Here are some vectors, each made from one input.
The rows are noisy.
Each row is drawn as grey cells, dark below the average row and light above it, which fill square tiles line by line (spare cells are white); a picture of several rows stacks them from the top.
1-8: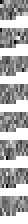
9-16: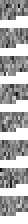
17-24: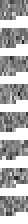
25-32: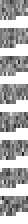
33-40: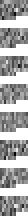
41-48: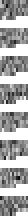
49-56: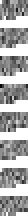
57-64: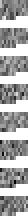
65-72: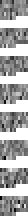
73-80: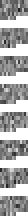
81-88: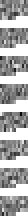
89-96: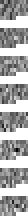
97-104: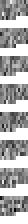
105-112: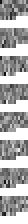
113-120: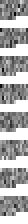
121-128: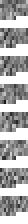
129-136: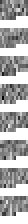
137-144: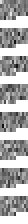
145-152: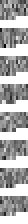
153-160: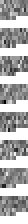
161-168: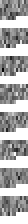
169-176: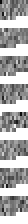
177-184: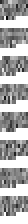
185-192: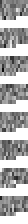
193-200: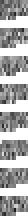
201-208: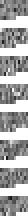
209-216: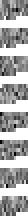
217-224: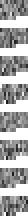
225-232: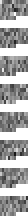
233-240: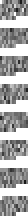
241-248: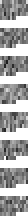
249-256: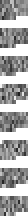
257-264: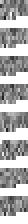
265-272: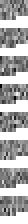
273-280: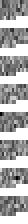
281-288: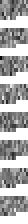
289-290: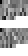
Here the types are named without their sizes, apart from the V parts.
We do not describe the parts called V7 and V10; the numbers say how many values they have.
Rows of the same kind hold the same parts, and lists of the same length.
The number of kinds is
2.
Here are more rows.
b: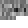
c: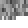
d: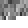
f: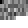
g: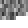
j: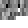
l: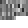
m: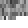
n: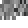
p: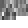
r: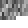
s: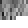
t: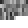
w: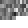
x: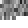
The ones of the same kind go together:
b, f, l, p, r, s, t, w
c, d, g, j, m, n, x

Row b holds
four true/false values, a value of V7 and a value of V10.
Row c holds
a label and four true/false values.
